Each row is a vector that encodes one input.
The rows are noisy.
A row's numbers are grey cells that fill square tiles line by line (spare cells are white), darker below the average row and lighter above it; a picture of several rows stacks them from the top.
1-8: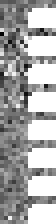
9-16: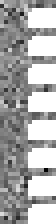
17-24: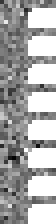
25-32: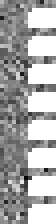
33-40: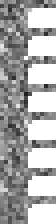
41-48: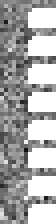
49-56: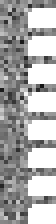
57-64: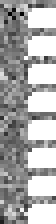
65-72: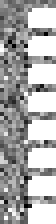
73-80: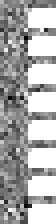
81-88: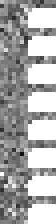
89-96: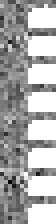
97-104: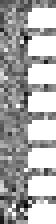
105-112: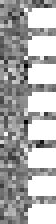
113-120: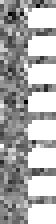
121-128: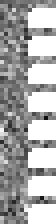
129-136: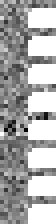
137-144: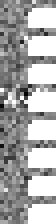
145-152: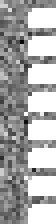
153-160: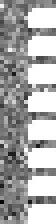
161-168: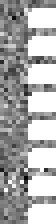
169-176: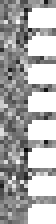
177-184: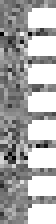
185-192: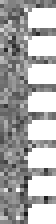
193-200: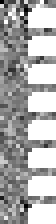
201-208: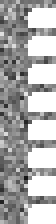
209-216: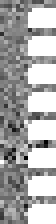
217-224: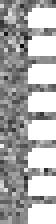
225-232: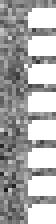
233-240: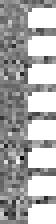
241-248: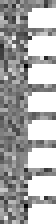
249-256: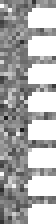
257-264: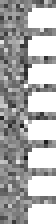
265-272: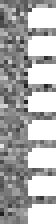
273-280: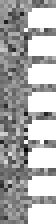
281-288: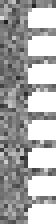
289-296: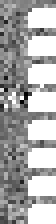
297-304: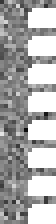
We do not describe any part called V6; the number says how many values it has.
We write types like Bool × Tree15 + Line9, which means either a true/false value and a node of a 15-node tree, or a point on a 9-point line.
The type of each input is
Line11 × Tree16 + V6.
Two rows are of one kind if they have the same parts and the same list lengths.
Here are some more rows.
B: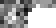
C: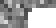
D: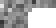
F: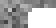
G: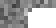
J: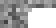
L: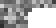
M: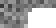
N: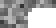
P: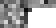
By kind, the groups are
B, D, F, G, J, L, M, N
C, P

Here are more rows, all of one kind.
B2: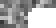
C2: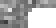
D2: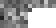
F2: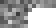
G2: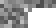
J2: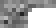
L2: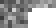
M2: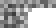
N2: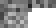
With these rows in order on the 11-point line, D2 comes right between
L2 and N2.
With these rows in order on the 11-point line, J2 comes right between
C2 and F2.
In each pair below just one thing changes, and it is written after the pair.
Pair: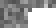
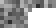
the node of the tree
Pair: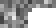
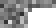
the node of the tree
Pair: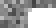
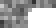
the place on the 11-point line
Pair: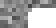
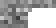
the node of the tree
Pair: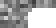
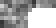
the node of the tree
